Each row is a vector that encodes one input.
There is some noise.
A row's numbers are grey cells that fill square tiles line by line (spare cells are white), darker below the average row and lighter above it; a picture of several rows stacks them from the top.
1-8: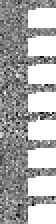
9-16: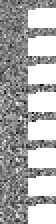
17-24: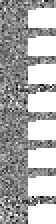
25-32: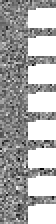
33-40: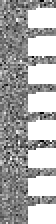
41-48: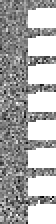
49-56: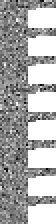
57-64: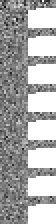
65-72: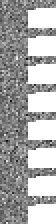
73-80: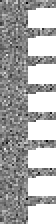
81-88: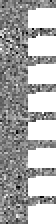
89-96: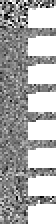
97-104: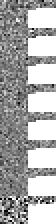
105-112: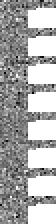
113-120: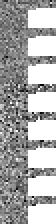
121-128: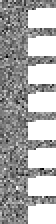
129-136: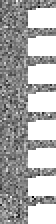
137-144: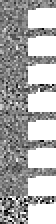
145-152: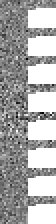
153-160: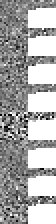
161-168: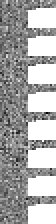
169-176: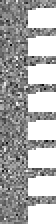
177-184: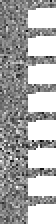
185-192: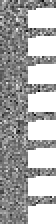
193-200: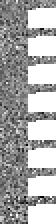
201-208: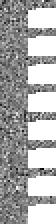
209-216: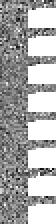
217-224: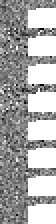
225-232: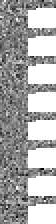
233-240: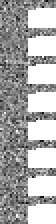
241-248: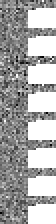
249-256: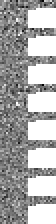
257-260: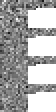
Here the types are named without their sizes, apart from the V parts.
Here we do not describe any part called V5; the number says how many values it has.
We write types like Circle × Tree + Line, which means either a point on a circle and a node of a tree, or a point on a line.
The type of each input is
List(Line × V5).
